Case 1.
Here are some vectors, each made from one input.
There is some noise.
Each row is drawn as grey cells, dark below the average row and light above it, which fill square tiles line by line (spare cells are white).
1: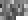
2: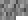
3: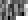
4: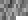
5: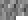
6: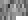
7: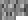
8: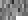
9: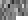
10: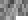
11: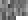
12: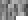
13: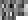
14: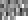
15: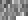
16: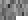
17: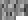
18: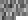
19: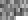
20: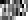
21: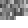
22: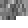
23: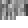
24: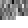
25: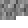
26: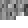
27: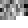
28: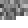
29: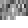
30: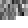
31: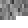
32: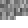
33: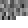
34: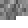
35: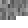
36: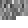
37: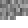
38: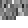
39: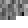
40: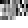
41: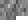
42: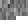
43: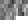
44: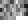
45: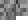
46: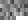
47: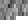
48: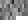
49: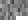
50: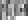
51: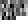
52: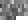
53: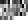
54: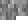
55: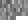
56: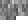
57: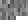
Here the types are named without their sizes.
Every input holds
a list of points on a line.
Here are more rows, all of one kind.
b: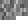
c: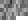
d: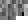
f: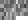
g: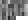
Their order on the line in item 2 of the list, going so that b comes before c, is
d, b, f, g, c.
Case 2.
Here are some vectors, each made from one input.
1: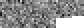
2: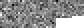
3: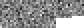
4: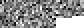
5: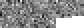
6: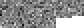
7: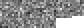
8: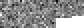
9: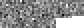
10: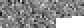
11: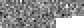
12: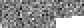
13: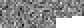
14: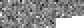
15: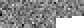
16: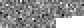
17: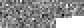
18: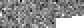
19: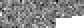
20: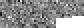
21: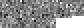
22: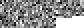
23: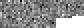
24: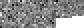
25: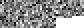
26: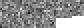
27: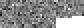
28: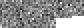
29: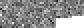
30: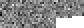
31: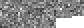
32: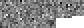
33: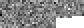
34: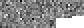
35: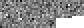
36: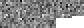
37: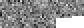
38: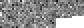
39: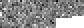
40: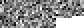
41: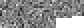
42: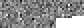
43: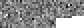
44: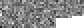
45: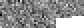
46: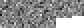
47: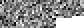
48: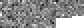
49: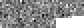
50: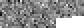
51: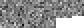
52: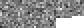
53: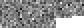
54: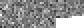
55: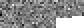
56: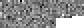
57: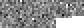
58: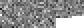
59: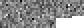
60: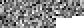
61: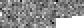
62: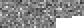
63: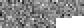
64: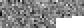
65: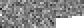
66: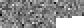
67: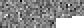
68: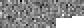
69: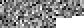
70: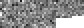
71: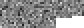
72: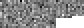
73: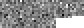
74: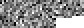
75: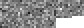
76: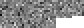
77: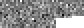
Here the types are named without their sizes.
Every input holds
either a point on a circle and a true/false value, or a fixed value.
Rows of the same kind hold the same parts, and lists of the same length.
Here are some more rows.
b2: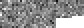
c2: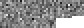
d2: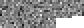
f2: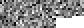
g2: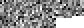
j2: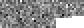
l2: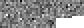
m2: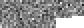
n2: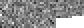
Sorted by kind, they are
b2, c2, d2, j2, l2, m2, n2
f2, g2

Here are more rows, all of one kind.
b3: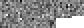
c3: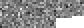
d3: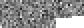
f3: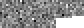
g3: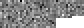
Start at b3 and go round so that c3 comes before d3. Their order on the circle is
b3, c3, f3, d3, g3.
